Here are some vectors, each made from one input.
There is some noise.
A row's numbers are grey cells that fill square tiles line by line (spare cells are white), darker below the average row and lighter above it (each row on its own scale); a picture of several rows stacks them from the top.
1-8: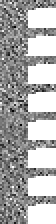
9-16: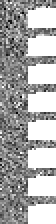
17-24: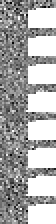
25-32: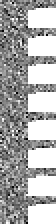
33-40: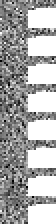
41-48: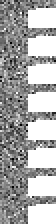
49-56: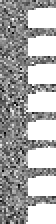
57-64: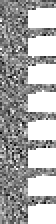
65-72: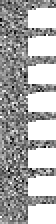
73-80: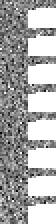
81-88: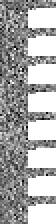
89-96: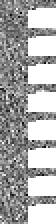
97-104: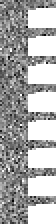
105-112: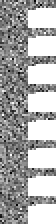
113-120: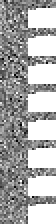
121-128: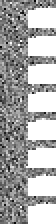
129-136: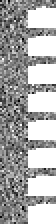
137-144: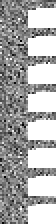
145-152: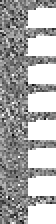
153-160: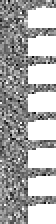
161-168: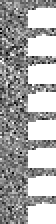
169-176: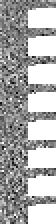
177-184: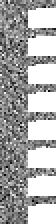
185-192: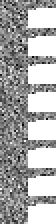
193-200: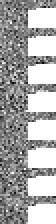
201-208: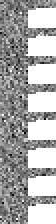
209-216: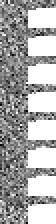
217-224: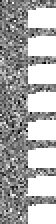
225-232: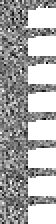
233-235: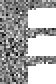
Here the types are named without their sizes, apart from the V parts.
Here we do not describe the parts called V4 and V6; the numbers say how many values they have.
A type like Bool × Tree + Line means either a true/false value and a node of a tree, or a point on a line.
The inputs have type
Bool × Bool × Bool + List(Circle) × V4 × V6.
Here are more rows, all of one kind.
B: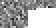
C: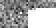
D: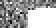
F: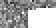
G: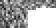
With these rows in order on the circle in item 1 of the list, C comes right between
B and G.
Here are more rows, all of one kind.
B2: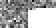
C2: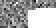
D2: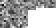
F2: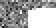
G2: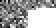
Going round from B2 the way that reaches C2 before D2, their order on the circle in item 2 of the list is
B2, G2, F2, C2, D2.
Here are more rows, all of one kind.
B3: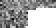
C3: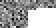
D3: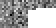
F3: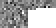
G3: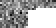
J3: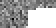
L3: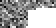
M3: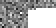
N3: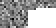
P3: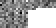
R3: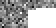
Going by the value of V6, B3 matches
F3, L3, M3 and R3.
